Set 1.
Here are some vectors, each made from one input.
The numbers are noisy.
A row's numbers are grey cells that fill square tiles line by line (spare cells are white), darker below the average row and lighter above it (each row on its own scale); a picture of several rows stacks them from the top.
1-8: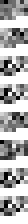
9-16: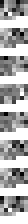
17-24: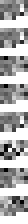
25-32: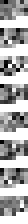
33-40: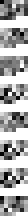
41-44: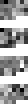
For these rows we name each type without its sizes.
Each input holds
a label.
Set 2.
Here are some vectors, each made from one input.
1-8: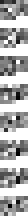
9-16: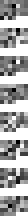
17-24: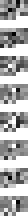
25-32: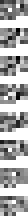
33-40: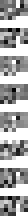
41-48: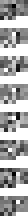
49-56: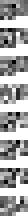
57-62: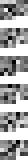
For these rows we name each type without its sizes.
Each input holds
a point on a line.
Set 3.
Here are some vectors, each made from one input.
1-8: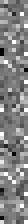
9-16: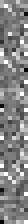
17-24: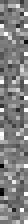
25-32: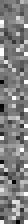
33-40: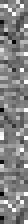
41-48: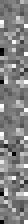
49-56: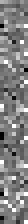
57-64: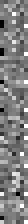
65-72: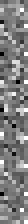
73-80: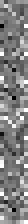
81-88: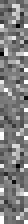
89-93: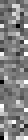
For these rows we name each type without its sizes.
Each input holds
a point on each of two lines.
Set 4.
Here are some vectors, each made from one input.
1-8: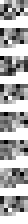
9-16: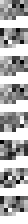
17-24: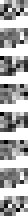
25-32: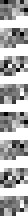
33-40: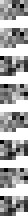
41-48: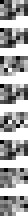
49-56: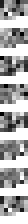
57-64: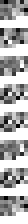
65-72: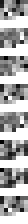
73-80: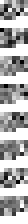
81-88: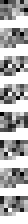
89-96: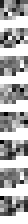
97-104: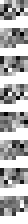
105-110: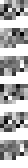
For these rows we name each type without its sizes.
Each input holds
a label.
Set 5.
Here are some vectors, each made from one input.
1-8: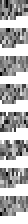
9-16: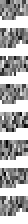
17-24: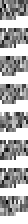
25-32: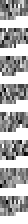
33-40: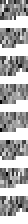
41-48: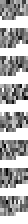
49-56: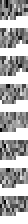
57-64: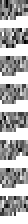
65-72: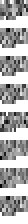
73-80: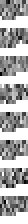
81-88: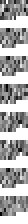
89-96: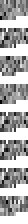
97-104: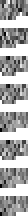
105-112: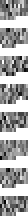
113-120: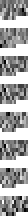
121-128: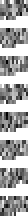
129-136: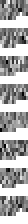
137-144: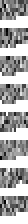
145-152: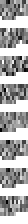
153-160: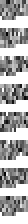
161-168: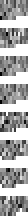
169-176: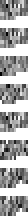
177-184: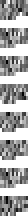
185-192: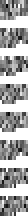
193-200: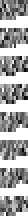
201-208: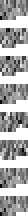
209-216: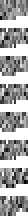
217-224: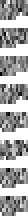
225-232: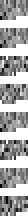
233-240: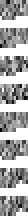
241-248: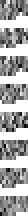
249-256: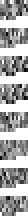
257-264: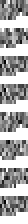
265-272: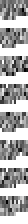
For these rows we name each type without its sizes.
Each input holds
a label.
